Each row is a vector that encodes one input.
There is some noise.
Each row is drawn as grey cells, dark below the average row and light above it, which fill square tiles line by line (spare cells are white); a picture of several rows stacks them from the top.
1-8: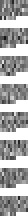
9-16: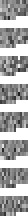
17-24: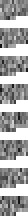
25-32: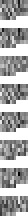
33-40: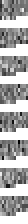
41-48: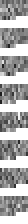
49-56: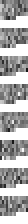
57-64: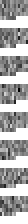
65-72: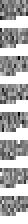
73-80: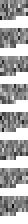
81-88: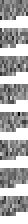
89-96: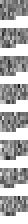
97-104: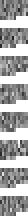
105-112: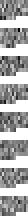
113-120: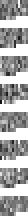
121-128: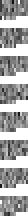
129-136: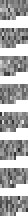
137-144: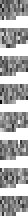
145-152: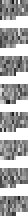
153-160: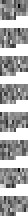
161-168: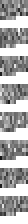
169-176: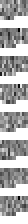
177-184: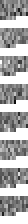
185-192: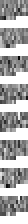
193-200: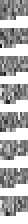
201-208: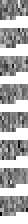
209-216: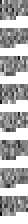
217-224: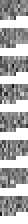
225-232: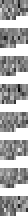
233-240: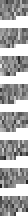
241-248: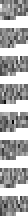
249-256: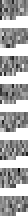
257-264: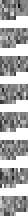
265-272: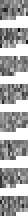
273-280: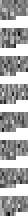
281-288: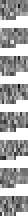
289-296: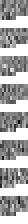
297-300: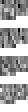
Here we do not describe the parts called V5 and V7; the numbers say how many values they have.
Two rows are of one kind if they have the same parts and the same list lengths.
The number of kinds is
2.
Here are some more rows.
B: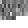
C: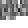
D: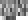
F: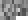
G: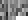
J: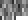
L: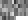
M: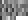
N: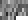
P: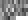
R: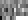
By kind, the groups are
B, D, F, L, P
C, G, J, M, N, R

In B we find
a point on a 4-point line, a true/false value and a value of V7.
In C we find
a value of V5 and a value of V7.
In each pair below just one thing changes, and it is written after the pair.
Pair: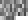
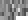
the place on the 4-point line
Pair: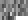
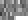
the value of V7
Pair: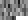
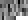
the place on the 4-point line
